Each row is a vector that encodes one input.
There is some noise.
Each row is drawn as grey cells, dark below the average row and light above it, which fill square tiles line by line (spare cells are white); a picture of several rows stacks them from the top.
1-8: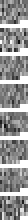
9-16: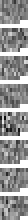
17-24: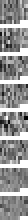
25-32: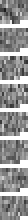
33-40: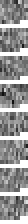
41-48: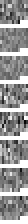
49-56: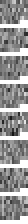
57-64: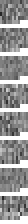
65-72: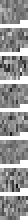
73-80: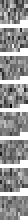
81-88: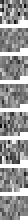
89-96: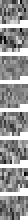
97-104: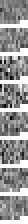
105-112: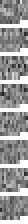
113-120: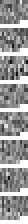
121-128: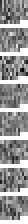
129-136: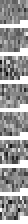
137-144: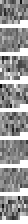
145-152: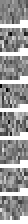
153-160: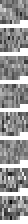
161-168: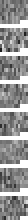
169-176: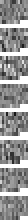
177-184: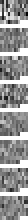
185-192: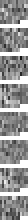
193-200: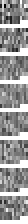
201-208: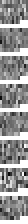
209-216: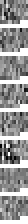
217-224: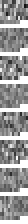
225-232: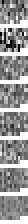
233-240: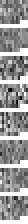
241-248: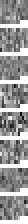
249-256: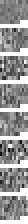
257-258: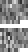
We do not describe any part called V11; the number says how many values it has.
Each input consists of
a list of up to two items, each a true/false value and a value of V11.
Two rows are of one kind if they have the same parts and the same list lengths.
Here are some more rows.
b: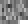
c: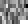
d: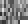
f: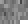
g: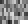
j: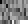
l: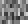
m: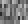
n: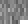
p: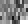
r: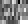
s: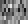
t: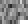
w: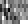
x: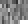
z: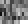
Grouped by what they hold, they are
b, f, g, m, r, t, w, z
c, d, l, n, p, x
j, s

